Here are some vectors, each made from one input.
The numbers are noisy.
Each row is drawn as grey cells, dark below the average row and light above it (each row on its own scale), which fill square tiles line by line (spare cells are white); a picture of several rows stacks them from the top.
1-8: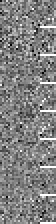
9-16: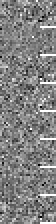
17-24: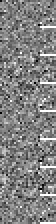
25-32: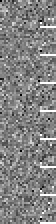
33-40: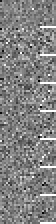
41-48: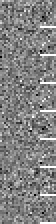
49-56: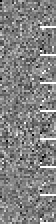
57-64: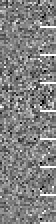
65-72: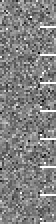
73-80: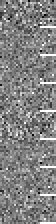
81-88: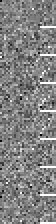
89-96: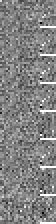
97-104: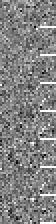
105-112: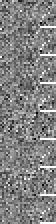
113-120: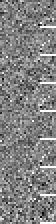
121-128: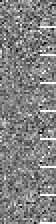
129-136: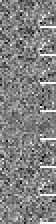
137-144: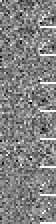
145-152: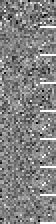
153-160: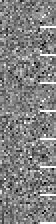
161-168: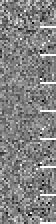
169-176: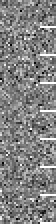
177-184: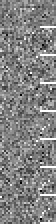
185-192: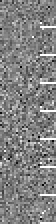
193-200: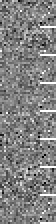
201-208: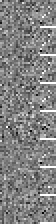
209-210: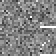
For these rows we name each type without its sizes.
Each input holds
a label, together with either a fixed value, or three true/false values.
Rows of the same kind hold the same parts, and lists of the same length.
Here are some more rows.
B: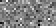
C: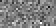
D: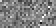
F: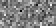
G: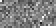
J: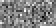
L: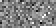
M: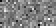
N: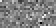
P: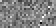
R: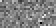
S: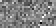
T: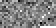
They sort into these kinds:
B, C, F, J, M
D, G, L, N, P, R, S, T

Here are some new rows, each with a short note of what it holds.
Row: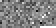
a label
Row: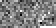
a label
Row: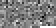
a label and three true/false values
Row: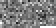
a label and three true/false values
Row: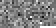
a label and three true/false values
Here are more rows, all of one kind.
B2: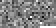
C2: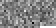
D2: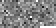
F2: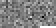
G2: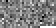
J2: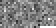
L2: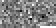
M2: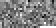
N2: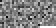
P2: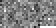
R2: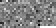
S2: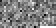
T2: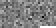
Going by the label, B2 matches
F2, N2 and T2.
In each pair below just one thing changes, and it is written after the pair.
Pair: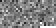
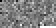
one of the three true/false values
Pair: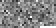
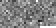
the label
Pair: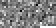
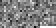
one of the three true/false values
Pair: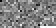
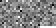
one of the three true/false values
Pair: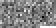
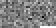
the label
